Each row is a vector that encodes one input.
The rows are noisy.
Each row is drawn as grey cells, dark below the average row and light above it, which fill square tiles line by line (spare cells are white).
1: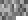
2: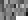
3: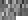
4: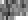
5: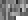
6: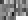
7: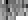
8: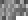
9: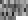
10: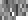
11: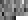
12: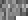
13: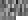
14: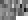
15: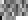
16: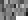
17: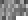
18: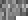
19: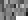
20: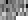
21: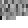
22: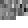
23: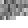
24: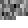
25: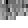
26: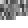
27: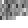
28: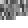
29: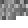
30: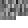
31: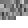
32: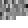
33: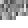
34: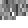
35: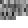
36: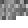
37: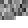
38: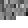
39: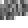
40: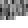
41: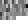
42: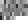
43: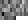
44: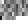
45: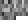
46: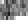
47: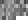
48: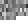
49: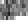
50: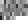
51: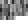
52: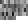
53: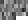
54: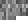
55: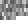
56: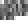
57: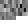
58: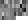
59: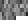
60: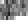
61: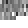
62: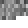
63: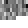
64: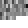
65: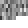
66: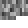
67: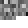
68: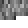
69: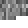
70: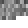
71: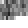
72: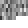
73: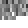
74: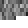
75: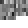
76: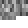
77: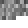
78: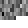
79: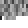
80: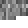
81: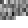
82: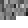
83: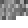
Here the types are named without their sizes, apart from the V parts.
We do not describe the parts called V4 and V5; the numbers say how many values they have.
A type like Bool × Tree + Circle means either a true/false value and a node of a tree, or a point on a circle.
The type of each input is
Bool × Bool × Bool × V5 + (Circle + Unit) × V4.
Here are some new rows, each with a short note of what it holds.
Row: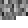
three true/false values and a value of V5
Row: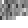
a point on a circle and a value of V4
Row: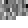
a point on a circle and a value of V4
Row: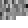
a point on a circle and a value of V4
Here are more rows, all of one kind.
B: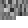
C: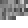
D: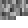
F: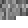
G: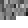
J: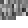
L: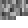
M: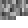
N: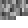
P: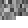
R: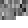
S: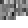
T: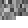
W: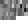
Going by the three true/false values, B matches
D, L, M and N.
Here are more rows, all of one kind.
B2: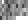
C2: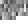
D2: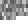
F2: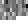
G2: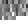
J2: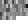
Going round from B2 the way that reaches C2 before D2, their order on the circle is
B2, C2, G2, F2, J2, D2.
